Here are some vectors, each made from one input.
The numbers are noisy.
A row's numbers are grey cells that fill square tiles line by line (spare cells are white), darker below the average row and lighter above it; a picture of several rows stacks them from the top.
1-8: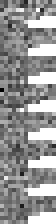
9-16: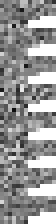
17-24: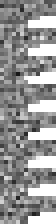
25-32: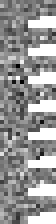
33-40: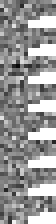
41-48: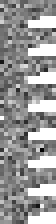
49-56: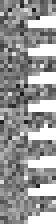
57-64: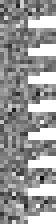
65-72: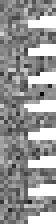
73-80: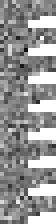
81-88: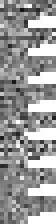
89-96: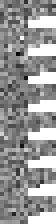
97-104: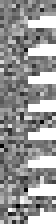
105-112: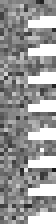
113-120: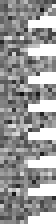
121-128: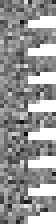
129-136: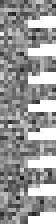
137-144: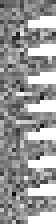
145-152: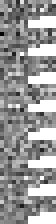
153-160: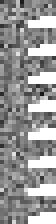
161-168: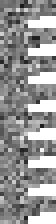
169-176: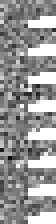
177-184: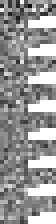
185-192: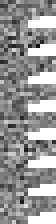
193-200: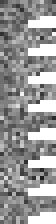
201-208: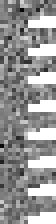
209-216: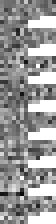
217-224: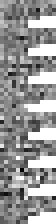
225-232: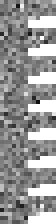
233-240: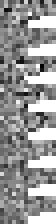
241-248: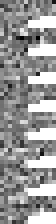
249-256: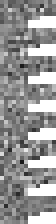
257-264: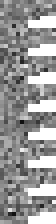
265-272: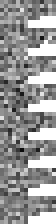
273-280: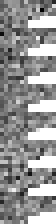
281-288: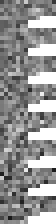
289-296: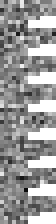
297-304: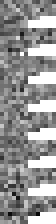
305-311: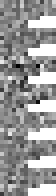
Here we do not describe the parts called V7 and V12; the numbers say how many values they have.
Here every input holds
a point on a 13-point line, together with either a point on a 13-point line, or a value of V7 and a value of V12.
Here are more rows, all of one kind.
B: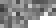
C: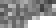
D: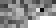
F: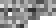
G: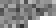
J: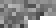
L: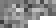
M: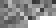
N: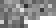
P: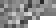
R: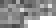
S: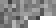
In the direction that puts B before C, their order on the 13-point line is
F, R, N, J, G, S, L, P, B, D, C, M.
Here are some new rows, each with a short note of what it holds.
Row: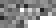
a point on a 13-point line, a value of V7 and a value of V12
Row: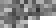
a point on each of two 13-point lines
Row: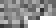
a point on a 13-point line, a value of V7 and a value of V12
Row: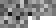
a point on a 13-point line, a value of V7 and a value of V12
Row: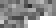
a point on a 13-point line, a value of V7 and a value of V12
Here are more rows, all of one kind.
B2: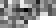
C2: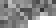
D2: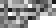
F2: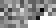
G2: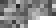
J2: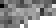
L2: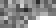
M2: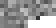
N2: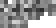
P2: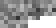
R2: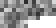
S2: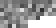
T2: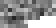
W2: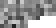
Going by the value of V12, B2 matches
F2, N2 and W2.
